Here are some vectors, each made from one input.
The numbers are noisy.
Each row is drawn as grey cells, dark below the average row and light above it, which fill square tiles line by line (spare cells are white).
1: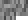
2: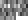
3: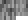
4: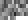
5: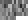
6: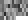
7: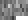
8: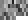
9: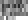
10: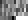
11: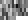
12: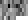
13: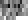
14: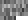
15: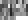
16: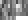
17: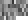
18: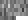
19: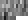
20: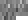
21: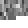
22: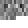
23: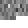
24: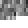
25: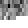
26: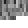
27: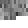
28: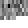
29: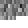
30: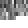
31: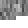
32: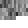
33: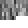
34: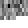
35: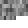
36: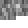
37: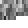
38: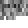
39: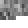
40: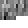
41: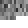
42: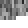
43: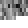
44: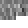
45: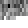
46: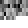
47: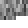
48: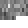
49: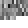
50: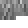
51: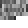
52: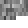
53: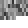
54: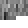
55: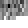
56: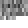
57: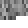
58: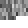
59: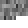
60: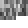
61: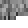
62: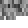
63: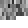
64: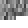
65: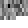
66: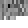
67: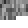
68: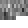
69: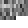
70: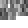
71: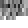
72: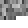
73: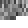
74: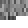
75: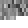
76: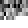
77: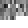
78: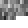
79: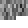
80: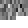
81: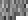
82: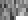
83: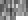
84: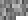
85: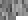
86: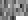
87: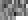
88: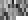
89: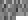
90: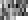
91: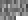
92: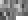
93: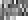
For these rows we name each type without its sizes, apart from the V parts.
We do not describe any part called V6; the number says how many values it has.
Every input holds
a value of V6, together with either a point on a circle and a true/false value, or a fixed value.
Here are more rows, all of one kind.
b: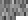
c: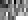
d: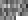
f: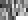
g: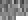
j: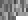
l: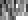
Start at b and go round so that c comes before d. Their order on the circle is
b, l, c, g, d, j, f.
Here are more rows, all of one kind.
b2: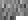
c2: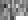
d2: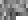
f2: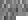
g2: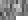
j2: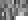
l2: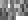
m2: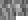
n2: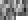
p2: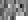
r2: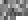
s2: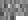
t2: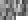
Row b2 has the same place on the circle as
d2 and j2.
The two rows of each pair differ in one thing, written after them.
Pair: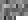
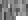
the value of V6
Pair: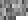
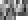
the place on the circle
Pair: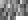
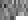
the place on the circle
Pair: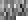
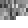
the true/false value
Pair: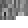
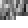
the value of V6
